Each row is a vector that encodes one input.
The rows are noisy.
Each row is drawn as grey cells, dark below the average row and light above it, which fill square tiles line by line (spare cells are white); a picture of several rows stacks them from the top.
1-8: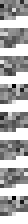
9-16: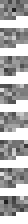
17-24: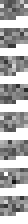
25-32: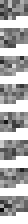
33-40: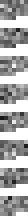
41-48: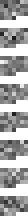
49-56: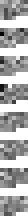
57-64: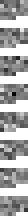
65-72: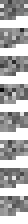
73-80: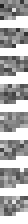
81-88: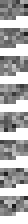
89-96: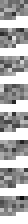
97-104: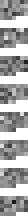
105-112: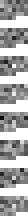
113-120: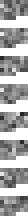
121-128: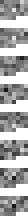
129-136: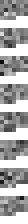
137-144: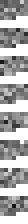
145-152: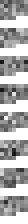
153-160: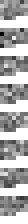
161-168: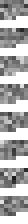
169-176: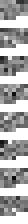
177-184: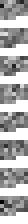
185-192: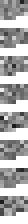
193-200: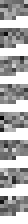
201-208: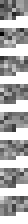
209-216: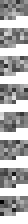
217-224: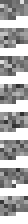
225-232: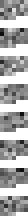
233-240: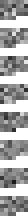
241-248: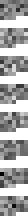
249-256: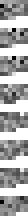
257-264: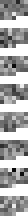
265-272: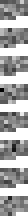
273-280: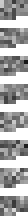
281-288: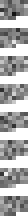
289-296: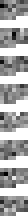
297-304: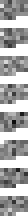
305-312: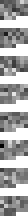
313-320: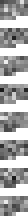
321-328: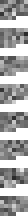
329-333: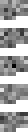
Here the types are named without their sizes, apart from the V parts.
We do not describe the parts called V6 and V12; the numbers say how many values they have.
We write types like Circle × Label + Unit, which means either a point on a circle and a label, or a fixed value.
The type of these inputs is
Bool × Label × V6 × V12 + Unit.
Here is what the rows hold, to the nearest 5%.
A few of them hold a fixed value. The rest hold a label, a true/false value, a value of V6 and a value of V12.
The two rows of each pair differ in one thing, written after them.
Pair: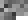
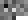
the true/false value
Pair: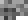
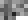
the label
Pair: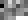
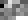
the label
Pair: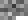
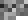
the true/false value
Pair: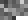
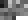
the value of V12
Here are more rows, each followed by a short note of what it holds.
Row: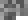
a label, a true/false value, a value of V6 and a value of V12
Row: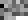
a label, a true/false value, a value of V6 and a value of V12
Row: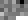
a label, a true/false value, a value of V6 and a value of V12
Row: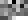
a fixed value
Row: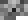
a label, a true/false value, a value of V6 and a value of V12
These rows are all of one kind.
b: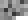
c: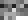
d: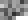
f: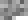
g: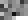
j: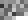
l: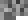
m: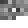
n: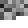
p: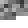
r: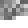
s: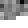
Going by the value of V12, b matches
d, g, j and n.
